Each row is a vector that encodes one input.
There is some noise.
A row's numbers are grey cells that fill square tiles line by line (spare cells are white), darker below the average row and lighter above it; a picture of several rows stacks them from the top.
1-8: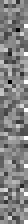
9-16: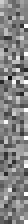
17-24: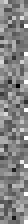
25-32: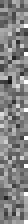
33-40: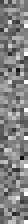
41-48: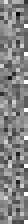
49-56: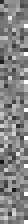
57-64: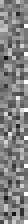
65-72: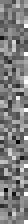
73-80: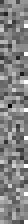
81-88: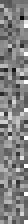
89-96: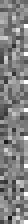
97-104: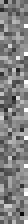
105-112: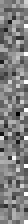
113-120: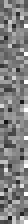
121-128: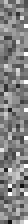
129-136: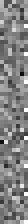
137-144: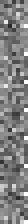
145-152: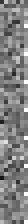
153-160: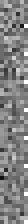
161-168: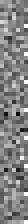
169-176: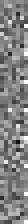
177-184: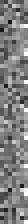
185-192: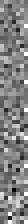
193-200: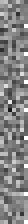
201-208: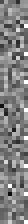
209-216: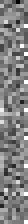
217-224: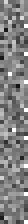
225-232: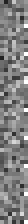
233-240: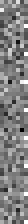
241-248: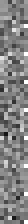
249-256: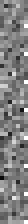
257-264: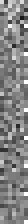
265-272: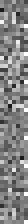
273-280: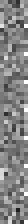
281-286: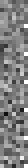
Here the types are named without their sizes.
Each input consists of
a list of points on a line.
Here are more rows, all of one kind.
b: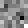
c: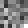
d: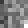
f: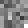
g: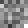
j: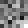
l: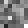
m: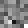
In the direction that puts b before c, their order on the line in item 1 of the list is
m, d, l, g, f, b, j, c.
